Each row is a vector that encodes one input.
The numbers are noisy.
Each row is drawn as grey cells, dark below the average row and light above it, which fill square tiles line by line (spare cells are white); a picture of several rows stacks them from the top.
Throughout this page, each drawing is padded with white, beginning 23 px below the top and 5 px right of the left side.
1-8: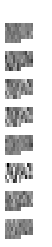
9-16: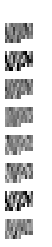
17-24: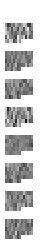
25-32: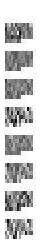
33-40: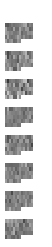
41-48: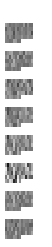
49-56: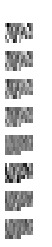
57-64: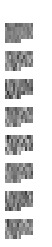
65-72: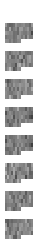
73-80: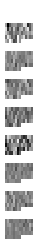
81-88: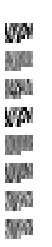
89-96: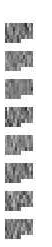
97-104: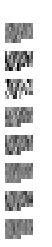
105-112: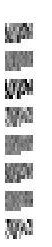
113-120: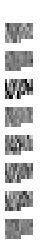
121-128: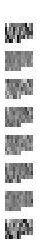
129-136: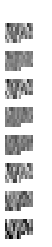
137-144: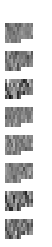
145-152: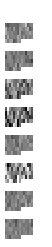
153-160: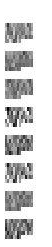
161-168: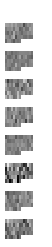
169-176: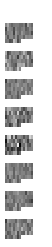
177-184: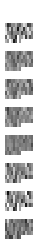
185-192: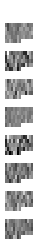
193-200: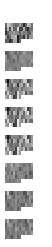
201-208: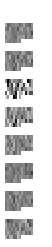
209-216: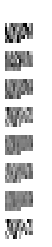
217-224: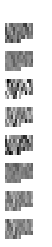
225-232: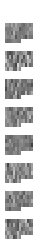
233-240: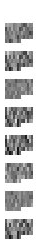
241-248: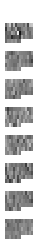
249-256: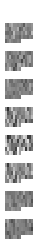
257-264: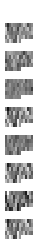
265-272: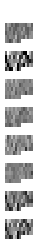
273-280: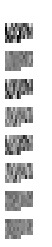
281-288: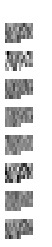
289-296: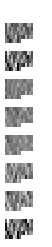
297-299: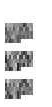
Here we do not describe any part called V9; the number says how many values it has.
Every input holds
a list of up to two items, each either a point on an 11-point line, or a true/false value and a value of V9.
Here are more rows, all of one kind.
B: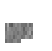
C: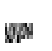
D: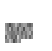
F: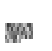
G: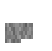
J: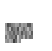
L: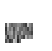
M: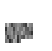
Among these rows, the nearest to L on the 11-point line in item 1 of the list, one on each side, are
B and F.
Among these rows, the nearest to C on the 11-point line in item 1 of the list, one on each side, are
F and M.
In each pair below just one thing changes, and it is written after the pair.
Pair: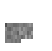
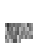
the value of V9 in item 1 of the list
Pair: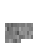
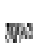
the true/false value in item 1 of the list
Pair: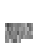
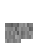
the true/false value in item 1 of the list
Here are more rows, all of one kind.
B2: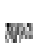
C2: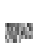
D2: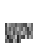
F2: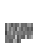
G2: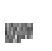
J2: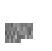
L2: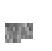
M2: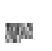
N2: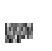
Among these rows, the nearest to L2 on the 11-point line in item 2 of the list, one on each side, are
F2 and N2.
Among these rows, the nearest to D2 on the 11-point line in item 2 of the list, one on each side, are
J2 and M2.
